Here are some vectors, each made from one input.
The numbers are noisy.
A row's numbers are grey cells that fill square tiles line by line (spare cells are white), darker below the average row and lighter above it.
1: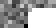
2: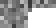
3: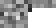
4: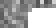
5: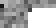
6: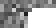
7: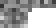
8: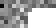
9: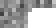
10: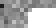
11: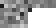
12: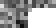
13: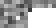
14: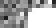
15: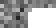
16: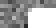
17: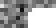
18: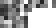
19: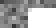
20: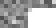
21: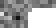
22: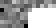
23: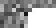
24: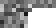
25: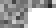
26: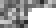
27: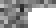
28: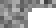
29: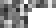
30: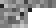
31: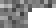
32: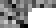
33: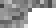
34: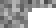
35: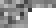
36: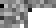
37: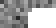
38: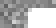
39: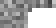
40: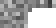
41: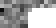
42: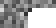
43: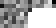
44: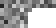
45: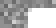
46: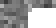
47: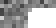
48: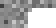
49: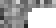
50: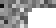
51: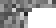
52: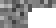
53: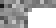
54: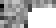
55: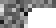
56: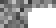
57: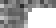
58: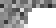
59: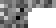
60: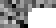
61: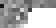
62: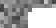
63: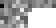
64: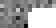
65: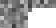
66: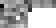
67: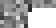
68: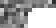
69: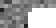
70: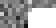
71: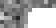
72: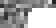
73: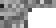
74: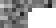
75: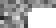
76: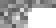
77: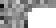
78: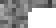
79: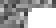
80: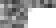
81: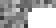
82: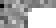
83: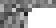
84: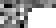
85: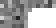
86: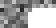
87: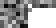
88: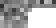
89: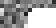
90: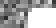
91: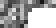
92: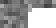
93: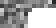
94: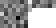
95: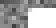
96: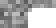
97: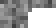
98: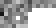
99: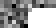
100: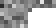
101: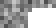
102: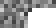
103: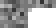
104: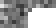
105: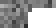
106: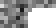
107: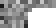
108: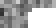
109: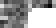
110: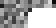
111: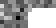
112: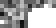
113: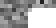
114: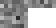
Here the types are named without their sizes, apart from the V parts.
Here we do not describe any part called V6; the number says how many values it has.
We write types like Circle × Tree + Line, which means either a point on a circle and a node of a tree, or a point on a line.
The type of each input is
(Bool × Bool × Bool × Bool + Unit) × V6 + Line × Line.
